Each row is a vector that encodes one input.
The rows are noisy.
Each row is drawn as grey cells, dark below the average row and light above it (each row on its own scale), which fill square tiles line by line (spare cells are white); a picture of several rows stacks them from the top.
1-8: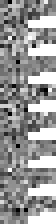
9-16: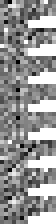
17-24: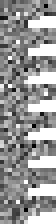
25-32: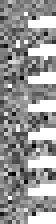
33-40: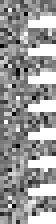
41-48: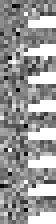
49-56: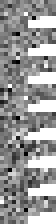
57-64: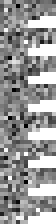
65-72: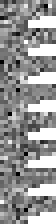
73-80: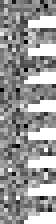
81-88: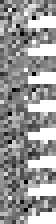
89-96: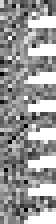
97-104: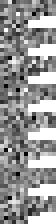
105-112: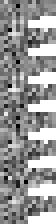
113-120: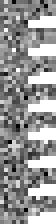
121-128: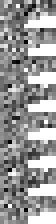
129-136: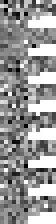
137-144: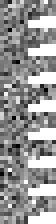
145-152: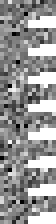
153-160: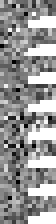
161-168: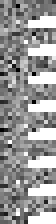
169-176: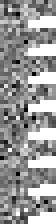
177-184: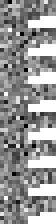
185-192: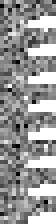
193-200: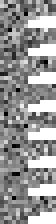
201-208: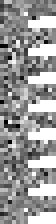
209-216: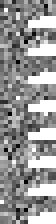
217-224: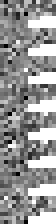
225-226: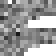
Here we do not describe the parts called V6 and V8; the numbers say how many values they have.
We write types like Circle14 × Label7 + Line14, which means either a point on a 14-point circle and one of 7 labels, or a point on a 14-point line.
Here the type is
(Bool × V8 + Line9) × V6 + Line4.
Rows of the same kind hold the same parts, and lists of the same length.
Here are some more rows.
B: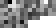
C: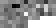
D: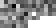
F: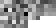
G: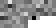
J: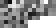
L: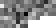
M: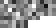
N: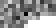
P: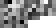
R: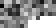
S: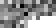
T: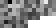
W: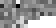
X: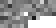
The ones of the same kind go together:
B, J, P, T
C, D, G, N, R, S, W, X
F, L, M

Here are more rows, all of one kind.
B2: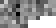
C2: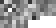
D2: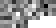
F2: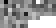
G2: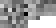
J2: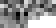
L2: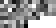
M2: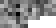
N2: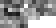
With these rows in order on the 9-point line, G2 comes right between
C2 and D2.
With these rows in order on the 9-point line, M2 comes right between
B2 and J2.
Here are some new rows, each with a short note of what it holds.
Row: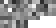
a point on a 9-point line and a value of V6
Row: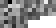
a point on a 4-point line
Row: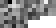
a point on a 4-point line
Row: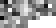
a point on a 9-point line and a value of V6
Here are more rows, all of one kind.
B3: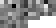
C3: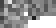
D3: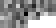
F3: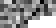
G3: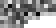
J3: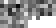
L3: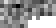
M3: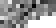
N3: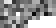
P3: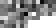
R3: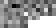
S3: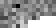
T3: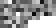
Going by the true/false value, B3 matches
R3 and S3.
